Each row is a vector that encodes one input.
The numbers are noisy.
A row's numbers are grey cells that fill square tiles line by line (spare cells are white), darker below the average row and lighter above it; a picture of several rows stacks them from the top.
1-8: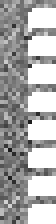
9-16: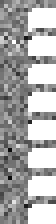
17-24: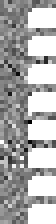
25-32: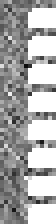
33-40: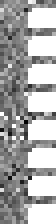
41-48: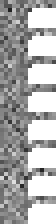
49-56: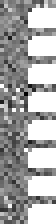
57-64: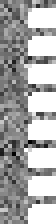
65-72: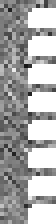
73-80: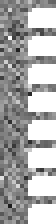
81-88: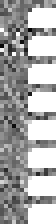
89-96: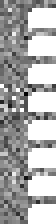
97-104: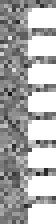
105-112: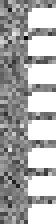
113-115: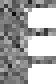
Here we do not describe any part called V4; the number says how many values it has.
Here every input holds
a list of up to two items, each one of 5 labels and a value of V4.
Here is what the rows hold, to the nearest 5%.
All of them are lists of up to two items, each one of 5 labels and a value of V4: about 5% are empty, 45% hold one and 50% two.
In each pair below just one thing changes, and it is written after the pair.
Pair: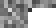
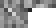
the label in item 2 of the list
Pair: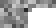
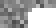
the value of V4 in item 2 of the list
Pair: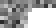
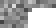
the label in item 1 of the list
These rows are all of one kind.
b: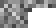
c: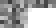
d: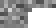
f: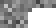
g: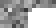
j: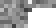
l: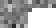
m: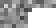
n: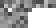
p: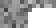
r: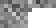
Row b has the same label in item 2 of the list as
d, j, l and m.
